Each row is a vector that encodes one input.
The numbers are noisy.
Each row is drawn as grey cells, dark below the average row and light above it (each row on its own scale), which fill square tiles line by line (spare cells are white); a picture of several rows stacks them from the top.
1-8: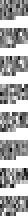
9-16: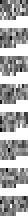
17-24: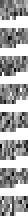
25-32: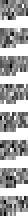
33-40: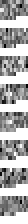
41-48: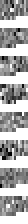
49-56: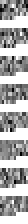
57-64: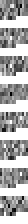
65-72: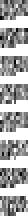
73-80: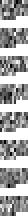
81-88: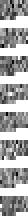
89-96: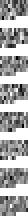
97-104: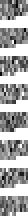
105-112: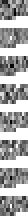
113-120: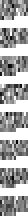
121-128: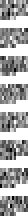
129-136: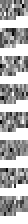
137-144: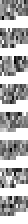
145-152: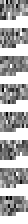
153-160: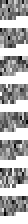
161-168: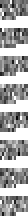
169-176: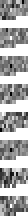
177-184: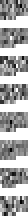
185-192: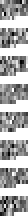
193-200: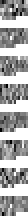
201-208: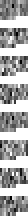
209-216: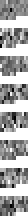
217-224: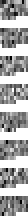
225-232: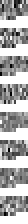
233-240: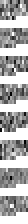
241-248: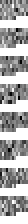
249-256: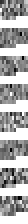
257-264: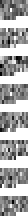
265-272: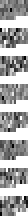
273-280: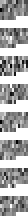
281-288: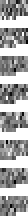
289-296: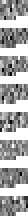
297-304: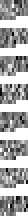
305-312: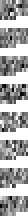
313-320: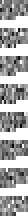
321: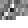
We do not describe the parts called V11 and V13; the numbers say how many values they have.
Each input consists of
either a fixed value, or one of 12 labels, a true/false value, a value of V11 and a value of V13.
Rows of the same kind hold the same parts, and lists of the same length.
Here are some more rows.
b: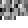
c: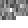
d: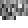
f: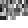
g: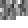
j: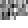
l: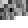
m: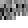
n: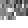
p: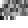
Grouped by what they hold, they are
b, c, d, f, g, l, m, n, p
j

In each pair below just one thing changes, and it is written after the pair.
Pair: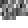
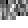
the value of V13
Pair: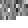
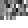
the value of V11
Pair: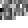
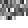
the true/false value
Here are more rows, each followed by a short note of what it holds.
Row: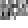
a fixed value
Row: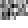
a fixed value
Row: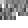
one of 12 labels, a true/false value, a value of V11 and a value of V13
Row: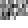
a fixed value
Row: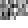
a fixed value
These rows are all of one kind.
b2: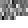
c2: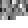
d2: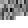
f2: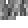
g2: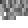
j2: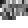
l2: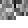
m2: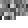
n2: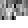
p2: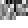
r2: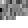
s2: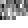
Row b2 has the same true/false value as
d2, f2, r2 and s2.
